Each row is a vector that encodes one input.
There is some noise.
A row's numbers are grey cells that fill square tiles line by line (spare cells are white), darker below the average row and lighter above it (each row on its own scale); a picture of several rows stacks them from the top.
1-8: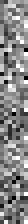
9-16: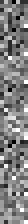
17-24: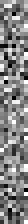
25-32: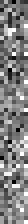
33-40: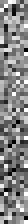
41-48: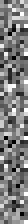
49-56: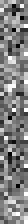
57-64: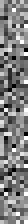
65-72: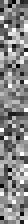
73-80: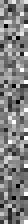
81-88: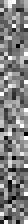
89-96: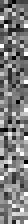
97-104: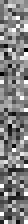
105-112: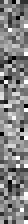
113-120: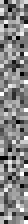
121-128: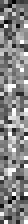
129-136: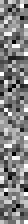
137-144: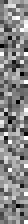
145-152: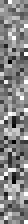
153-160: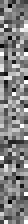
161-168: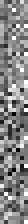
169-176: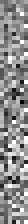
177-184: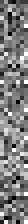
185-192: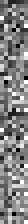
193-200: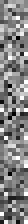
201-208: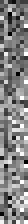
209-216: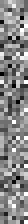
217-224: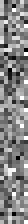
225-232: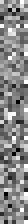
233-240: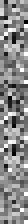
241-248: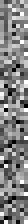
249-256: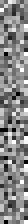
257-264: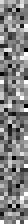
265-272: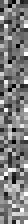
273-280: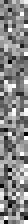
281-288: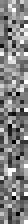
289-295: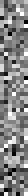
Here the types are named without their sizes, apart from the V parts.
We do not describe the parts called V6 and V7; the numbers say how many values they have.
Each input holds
either a point on a line and a true/false value, or a value of V6 and a value of V7.
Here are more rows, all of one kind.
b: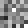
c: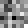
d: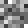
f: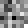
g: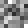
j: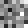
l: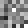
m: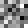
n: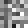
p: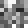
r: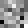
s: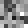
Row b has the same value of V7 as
c, f, l and r.
